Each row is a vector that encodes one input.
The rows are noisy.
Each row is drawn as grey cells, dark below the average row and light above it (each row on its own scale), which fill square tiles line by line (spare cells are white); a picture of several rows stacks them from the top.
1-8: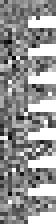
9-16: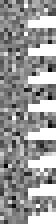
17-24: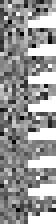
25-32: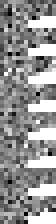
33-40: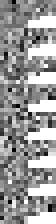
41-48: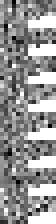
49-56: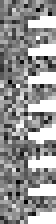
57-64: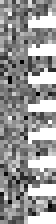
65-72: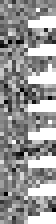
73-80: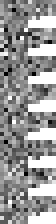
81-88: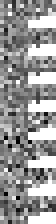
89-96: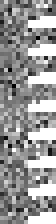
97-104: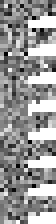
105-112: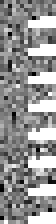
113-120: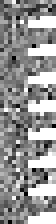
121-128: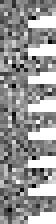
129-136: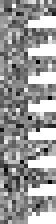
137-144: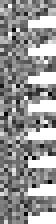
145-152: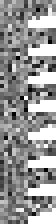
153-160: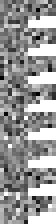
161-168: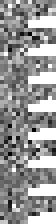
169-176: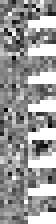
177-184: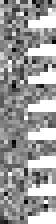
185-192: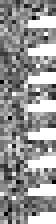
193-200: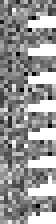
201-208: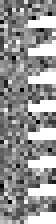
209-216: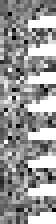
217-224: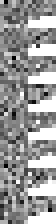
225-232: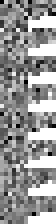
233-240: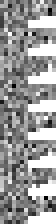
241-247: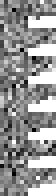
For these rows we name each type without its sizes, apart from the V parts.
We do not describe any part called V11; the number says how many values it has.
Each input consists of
a value of V11, together with either a point on a circle and a true/false value, or a node of a tree.
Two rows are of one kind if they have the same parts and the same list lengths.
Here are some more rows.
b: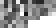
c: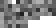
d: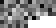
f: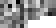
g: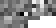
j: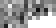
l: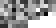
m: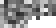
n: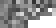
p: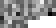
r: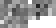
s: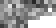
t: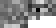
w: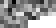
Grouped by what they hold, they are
b, j, l, n, r, s, w
c, d, f, g, m, p, t

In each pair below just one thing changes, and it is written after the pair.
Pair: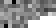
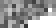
the node of the tree
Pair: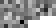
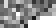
the value of V11
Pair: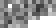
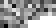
the value of V11
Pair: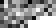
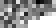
the node of the tree
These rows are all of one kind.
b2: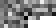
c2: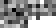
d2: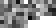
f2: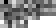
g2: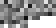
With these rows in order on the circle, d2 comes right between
c2 and g2.
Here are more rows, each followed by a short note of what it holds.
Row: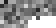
a point on a circle, a true/false value and a value of V11
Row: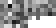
a point on a circle, a true/false value and a value of V11
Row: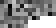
a point on a circle, a true/false value and a value of V11
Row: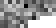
a node of a tree and a value of V11
